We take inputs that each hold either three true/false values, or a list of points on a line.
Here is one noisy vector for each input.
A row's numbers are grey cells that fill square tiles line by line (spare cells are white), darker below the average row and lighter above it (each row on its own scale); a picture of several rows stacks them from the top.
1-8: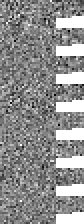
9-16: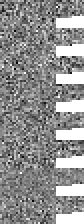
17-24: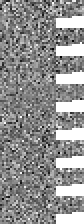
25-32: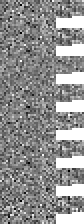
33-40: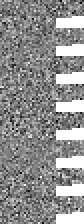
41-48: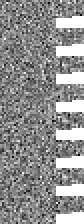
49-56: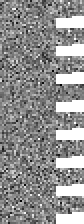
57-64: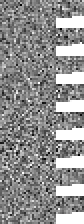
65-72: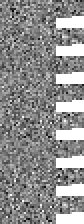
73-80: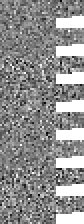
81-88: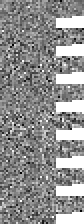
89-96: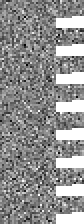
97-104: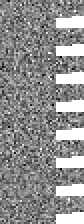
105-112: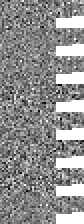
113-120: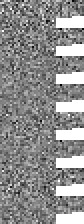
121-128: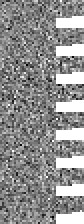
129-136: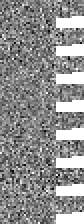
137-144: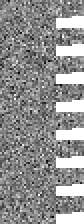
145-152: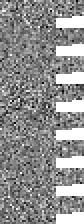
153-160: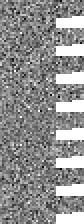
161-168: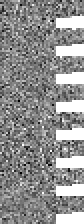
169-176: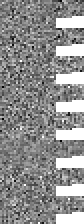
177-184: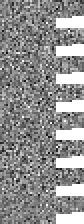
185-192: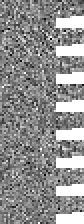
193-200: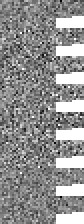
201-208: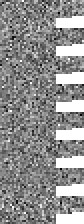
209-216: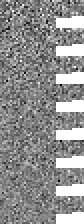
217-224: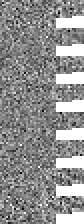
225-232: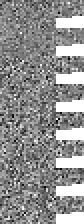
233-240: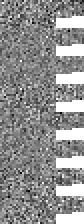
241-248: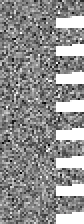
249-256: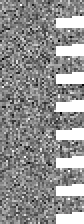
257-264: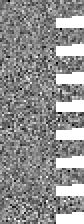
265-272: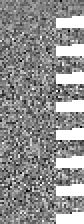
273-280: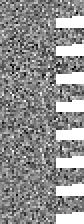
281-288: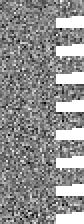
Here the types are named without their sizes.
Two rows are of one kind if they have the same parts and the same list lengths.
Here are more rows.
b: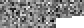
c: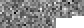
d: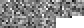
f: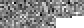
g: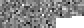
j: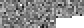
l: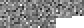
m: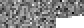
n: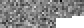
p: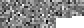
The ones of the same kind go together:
b, m, n
c, d, g, p
f
j, l

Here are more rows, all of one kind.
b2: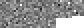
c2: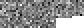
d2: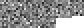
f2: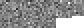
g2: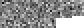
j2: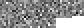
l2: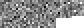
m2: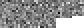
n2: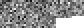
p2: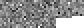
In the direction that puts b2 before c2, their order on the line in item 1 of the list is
d2, f2, l2, b2, n2, j2, g2, m2, c2, p2.
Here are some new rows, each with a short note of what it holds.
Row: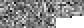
the empty list
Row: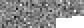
a list of two items
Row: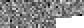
a list of two items
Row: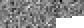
a list of one item
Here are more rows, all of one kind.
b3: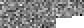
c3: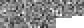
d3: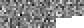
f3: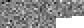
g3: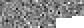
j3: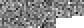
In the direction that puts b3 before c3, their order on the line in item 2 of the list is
g3, j3, b3, c3, d3, f3.
